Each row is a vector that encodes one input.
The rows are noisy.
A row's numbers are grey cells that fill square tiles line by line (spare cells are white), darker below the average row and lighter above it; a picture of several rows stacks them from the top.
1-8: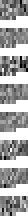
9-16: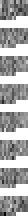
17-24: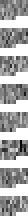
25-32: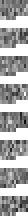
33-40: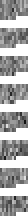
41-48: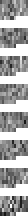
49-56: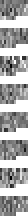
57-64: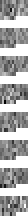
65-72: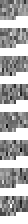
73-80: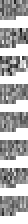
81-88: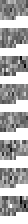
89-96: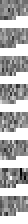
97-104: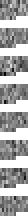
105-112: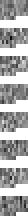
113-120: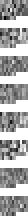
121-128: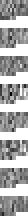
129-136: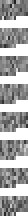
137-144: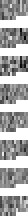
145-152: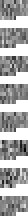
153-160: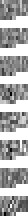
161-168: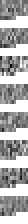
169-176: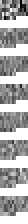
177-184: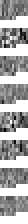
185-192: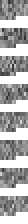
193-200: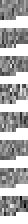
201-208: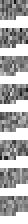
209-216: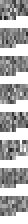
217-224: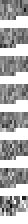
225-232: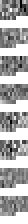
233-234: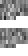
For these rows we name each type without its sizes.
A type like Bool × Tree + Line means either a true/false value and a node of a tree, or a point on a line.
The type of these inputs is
(Bool × (Tree + Unit) + Label) × Line.
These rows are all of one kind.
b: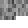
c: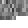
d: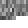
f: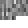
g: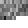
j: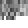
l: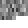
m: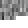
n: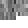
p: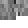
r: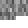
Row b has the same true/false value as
f and g.
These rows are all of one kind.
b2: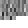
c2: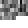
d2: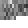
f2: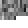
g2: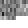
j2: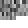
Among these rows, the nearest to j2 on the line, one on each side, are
d2 and g2.
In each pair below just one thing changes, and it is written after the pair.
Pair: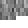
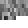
the true/false value
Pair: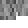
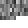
the node of the tree
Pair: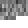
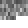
the true/false value
